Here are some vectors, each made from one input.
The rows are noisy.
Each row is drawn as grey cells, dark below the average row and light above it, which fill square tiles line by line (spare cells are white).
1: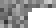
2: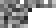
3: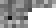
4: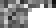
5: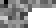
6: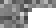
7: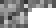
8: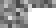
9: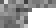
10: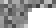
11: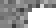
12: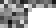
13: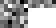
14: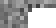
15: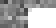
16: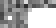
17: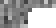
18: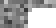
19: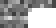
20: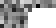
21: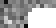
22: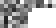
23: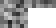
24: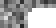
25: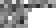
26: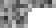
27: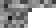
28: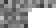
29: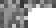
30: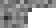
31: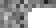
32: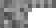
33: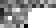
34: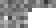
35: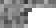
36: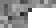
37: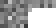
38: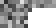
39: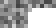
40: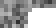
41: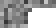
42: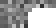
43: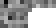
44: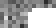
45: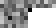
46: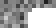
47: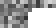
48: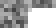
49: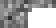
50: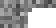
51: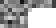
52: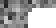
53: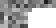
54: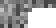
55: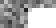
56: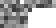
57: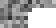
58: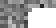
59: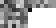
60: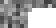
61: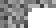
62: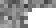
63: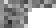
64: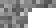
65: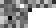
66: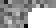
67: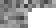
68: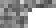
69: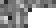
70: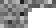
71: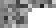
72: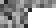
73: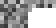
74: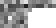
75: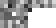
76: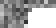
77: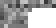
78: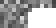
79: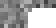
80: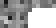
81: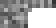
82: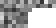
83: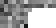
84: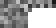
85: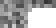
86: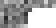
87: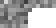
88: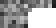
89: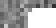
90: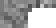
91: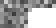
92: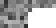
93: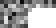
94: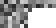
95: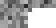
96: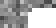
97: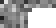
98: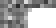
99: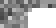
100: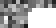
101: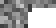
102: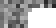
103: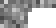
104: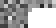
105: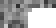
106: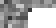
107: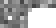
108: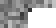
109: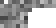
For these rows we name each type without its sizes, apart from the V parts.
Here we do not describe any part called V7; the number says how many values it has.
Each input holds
a value of V7, together with a list of points on a circle.
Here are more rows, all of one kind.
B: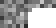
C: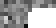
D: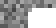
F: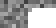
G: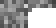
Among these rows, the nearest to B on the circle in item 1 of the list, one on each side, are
F and G.
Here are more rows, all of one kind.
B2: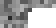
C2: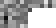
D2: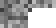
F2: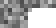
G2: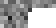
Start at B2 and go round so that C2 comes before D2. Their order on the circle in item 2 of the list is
B2, G2, F2, C2, D2.
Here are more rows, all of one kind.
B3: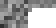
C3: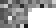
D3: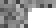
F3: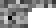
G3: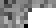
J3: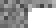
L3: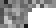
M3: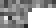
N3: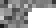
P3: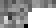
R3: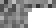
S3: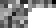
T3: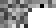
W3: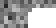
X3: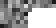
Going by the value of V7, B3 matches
N3, S3, T3 and X3.
